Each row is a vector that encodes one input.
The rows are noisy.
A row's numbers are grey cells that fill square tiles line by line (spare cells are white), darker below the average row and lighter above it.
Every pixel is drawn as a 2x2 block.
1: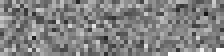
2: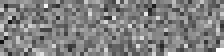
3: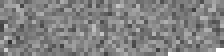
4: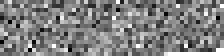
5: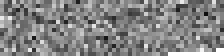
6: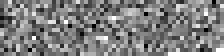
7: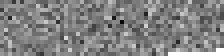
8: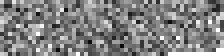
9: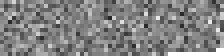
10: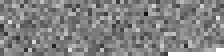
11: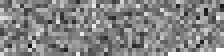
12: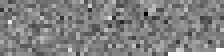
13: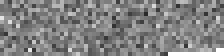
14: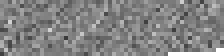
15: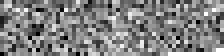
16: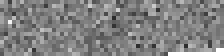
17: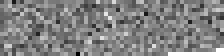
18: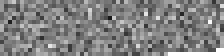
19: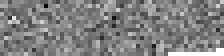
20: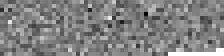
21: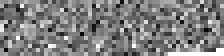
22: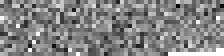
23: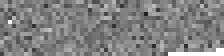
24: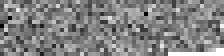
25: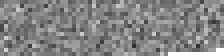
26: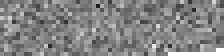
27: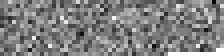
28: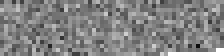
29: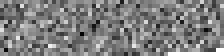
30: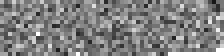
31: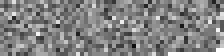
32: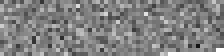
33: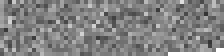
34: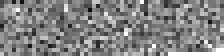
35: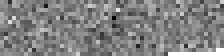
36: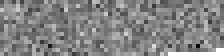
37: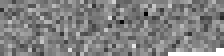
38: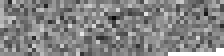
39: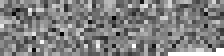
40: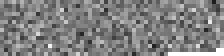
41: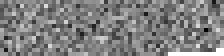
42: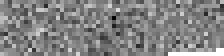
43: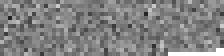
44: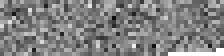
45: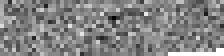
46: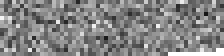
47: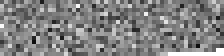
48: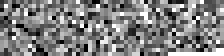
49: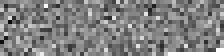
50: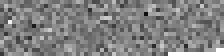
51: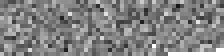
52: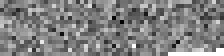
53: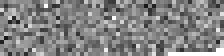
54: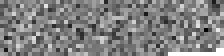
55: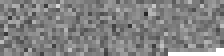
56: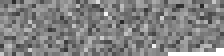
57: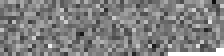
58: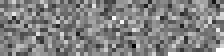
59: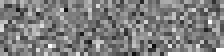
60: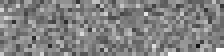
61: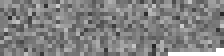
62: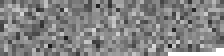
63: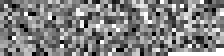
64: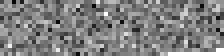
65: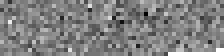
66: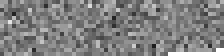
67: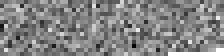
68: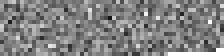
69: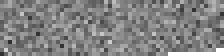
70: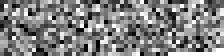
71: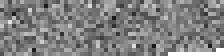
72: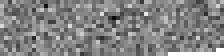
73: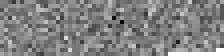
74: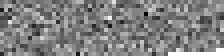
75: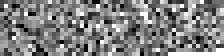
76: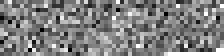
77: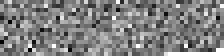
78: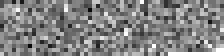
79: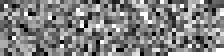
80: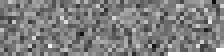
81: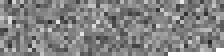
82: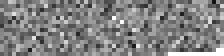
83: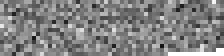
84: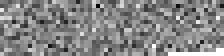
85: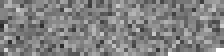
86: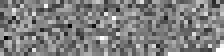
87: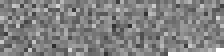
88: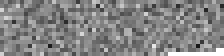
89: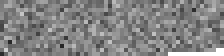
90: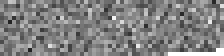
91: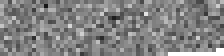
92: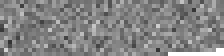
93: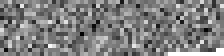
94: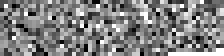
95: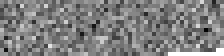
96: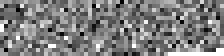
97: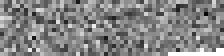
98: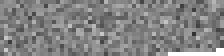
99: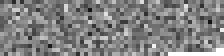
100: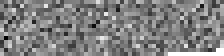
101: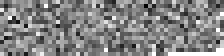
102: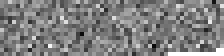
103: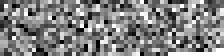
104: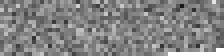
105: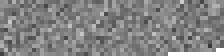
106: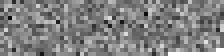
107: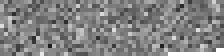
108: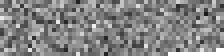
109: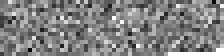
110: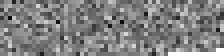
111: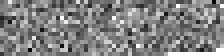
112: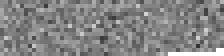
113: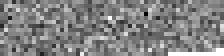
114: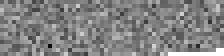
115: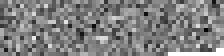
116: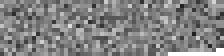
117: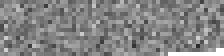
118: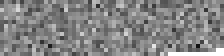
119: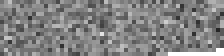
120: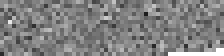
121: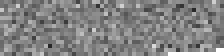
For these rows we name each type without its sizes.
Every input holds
a list of points on a circle.
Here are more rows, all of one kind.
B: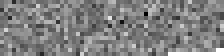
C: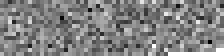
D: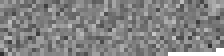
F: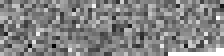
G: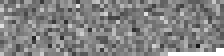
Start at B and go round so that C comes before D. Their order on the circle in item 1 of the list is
B, C, G, D, F.
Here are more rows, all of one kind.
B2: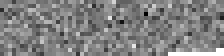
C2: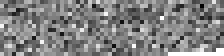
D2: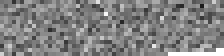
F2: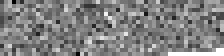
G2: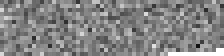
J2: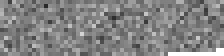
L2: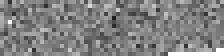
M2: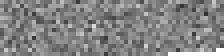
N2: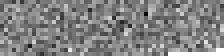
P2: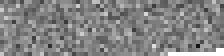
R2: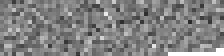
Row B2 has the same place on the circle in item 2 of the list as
C2 and R2.
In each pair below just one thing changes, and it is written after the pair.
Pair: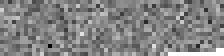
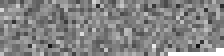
the place on the circle in item 2 of the list
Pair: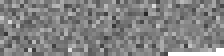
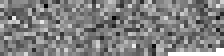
the place on the circle in item 2 of the list
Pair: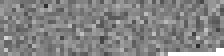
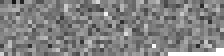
the place on the circle in item 1 of the list
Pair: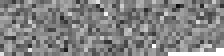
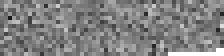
the place on the circle in item 1 of the list
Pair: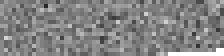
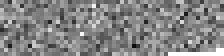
the place on the circle in item 2 of the list
